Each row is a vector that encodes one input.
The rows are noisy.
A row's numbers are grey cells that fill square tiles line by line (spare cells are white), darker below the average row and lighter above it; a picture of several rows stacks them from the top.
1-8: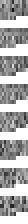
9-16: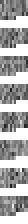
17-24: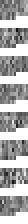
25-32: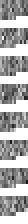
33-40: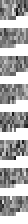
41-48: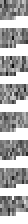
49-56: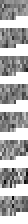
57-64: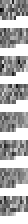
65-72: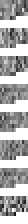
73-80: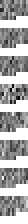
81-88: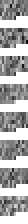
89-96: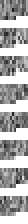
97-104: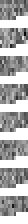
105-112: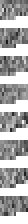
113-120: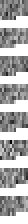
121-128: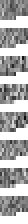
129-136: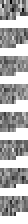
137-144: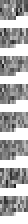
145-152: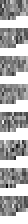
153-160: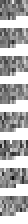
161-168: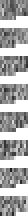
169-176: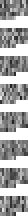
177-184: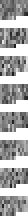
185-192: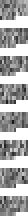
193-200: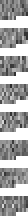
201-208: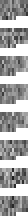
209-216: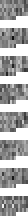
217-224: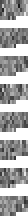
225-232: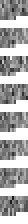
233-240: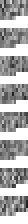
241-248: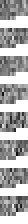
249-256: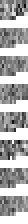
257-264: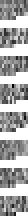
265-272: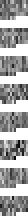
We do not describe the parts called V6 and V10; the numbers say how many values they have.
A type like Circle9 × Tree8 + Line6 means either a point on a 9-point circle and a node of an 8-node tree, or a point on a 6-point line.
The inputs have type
Circle8 × V6 + Tree8 + V10.
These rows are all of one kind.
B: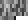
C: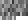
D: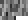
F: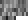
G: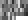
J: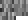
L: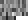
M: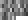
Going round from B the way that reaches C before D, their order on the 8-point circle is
B, C, D, J, L, F, G, M.
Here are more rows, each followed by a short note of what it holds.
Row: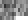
a node of an 8-node tree
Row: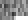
a node of an 8-node tree
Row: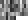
a point on an 8-point circle and a value of V6
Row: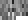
a point on an 8-point circle and a value of V6
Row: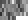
a node of an 8-node tree
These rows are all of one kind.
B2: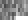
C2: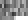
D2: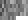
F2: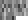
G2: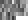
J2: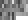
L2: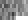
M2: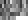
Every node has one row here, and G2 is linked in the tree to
D2.
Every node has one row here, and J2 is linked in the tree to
C2.
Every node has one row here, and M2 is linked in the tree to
B2, C2, D2 and L2.
